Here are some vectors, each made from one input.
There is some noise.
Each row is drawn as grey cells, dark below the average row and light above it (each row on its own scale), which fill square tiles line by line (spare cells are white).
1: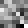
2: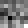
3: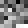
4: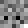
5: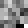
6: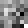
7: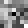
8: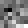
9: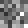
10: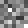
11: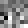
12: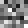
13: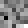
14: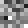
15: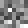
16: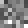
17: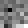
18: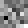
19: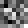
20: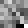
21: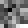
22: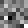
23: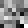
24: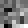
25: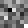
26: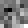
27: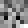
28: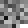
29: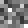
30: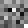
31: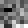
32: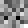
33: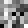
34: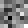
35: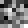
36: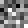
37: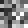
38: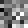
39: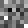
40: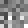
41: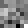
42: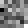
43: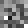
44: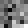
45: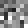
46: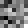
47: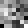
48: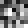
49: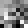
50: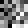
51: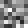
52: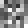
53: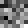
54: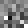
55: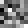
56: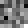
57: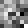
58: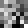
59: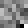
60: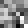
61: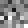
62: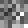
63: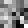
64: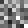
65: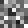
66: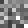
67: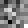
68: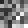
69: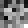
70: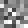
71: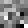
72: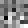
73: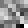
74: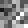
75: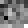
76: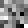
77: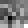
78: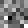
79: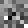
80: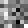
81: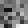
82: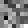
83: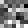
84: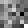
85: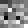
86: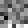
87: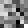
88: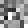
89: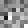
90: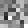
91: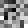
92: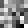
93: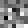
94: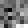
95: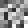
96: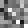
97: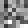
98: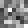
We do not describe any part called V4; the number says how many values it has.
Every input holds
a true/false value, together with either a node of a 7-node tree, or a value of V4.
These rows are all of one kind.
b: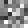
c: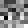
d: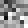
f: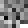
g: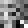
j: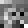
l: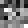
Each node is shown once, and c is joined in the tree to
d and f.
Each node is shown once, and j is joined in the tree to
b.
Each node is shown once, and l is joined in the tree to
g.
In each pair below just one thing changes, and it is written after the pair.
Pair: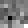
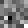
the true/false value
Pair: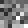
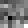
the value of V4
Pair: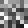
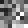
the true/false value
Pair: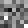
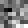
the true/false value
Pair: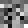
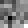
the value of V4
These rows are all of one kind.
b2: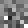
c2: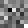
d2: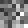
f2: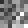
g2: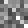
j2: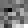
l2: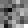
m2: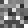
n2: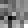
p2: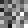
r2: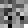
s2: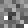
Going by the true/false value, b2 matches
c2, g2, m2 and s2.
